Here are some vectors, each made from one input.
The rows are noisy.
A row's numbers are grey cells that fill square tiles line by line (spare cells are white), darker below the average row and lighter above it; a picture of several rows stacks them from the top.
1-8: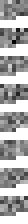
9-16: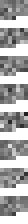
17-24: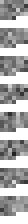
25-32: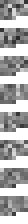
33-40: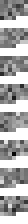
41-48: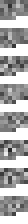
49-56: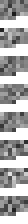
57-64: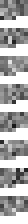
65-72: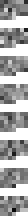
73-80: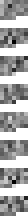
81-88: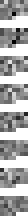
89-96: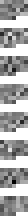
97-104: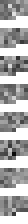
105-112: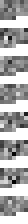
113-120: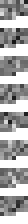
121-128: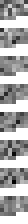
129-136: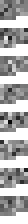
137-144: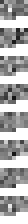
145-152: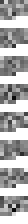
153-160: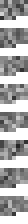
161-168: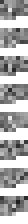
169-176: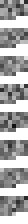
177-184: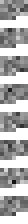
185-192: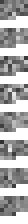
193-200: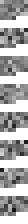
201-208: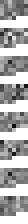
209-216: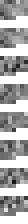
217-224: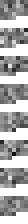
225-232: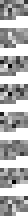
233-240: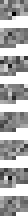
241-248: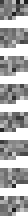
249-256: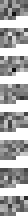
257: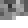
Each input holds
a point on a 10-point line and a node of a 10-node tree.
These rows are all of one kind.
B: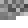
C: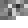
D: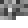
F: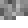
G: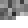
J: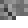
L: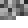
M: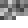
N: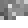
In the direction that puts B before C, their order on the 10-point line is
B, G, F, N, D, J, M, C, L.
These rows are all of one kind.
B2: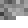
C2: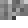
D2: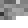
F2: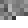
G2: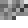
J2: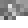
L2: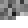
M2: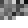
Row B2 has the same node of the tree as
D2 and J2.
